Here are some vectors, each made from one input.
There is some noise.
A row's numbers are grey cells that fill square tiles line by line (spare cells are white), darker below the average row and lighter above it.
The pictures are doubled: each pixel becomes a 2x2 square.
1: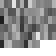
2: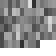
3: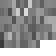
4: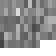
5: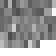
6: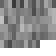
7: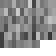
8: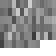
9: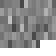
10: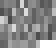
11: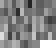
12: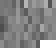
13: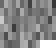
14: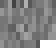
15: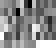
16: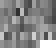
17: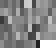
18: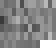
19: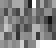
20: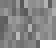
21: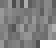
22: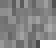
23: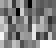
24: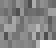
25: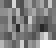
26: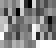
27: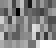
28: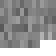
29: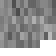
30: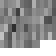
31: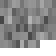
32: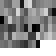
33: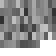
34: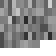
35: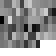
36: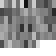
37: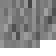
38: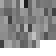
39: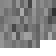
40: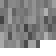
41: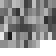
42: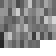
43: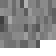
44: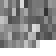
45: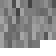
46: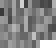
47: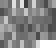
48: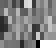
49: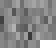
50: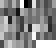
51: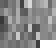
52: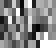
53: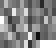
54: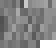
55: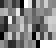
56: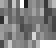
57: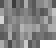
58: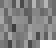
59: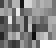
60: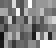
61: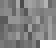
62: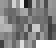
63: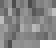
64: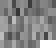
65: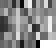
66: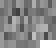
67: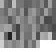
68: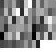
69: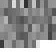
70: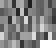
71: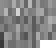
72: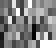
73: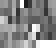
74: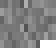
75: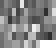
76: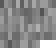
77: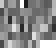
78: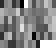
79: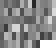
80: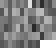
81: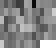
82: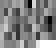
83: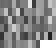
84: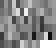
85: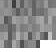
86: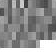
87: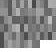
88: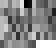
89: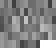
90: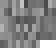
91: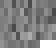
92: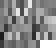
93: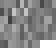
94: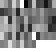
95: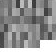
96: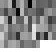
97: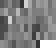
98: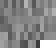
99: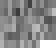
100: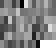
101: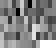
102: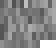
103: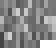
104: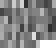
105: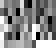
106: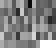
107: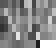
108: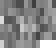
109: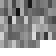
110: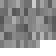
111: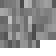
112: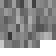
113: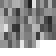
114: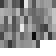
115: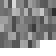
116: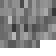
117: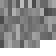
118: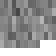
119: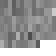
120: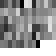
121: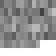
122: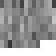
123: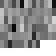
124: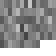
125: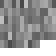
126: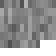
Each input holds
either a point on a 7-point line, or a list of up to two points on a 4-point line.
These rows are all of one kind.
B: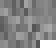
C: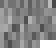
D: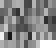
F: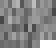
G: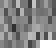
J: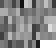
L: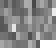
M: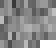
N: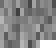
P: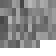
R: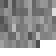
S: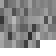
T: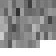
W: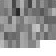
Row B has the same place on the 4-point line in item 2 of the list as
C, F, J and L.
